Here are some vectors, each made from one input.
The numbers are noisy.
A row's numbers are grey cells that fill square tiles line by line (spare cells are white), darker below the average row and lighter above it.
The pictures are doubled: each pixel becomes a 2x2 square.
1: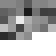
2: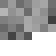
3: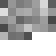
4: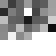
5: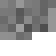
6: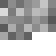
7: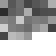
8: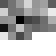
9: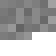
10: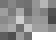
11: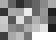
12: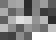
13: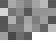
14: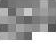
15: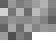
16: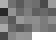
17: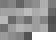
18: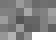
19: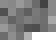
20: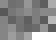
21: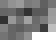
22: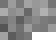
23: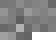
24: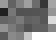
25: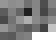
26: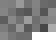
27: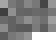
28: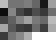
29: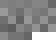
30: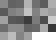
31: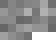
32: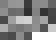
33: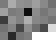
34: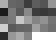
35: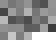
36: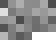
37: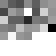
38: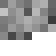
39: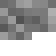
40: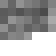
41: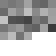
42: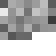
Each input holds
a point on a 6-point circle and a true/false value.
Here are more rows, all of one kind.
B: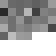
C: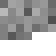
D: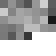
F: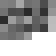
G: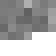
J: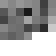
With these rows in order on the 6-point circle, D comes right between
B and J.
